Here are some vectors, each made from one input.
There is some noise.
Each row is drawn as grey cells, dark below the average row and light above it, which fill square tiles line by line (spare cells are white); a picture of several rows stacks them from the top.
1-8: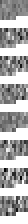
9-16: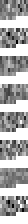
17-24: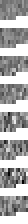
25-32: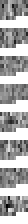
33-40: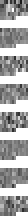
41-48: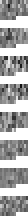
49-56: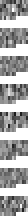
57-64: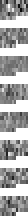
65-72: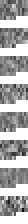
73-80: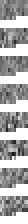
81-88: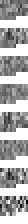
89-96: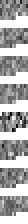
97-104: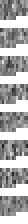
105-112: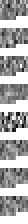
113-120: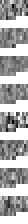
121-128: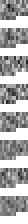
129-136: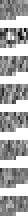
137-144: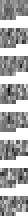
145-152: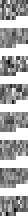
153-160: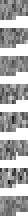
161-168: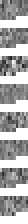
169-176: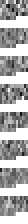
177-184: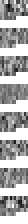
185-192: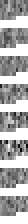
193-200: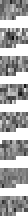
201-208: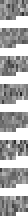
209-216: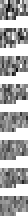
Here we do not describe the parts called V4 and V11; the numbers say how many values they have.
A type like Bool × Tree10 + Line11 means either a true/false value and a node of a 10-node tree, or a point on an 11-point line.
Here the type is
(Bool × Bool × Bool + Unit) × V4 × V11 + Line9.
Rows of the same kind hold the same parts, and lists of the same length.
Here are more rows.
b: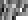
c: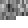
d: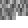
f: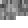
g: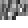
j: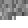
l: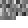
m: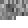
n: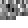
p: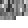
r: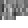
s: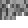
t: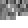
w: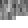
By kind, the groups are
b, g, r, s
c, d, f, n, t
j, l, m, p, w

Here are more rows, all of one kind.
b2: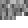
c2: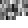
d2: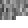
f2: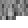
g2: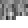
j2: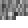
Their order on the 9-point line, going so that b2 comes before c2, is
d2, b2, j2, g2, f2, c2.
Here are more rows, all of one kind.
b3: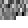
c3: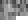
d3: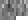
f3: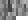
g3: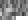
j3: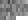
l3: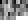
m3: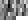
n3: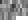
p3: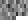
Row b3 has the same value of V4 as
d3 and l3.
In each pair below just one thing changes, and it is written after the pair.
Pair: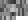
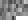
one of the three true/false values
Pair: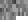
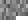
the value of V4
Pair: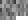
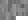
the value of V4
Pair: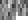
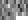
the value of V4
